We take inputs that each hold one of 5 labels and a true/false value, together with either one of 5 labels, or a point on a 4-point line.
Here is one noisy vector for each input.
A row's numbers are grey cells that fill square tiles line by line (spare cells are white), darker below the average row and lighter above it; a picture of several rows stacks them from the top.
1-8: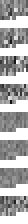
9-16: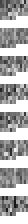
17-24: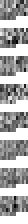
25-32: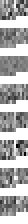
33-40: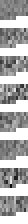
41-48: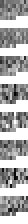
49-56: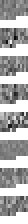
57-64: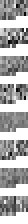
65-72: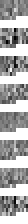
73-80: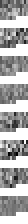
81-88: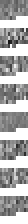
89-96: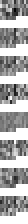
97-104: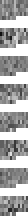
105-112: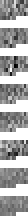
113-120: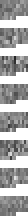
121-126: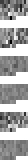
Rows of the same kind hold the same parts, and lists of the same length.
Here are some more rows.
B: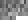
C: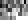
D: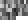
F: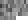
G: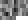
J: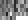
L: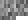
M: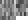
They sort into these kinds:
B, G, M
C, D, F, J, L

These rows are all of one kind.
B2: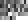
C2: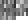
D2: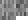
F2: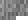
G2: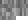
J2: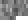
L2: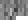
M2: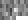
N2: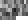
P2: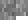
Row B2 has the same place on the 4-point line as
D2 and G2.
